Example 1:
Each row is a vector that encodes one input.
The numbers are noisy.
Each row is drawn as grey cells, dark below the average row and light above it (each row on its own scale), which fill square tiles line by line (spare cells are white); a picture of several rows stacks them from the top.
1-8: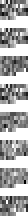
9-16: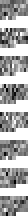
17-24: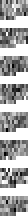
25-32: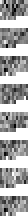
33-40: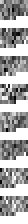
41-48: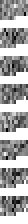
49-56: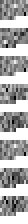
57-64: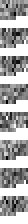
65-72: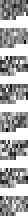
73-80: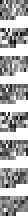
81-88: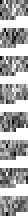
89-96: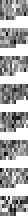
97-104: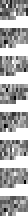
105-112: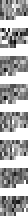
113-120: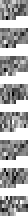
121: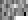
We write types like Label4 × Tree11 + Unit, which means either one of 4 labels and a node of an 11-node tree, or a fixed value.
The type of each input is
Bool × Bool × Bool × Bool.
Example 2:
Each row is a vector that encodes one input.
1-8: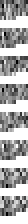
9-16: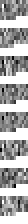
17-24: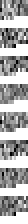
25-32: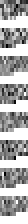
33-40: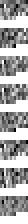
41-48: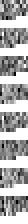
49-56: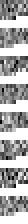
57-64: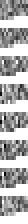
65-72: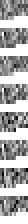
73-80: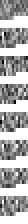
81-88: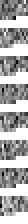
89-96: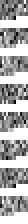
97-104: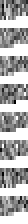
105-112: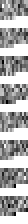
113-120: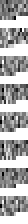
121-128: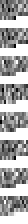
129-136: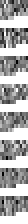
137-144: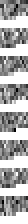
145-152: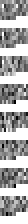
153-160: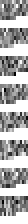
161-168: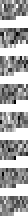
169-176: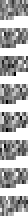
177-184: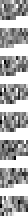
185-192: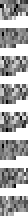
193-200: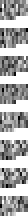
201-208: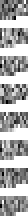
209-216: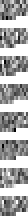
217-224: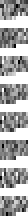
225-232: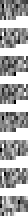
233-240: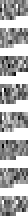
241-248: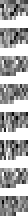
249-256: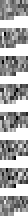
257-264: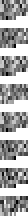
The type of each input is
Line12.
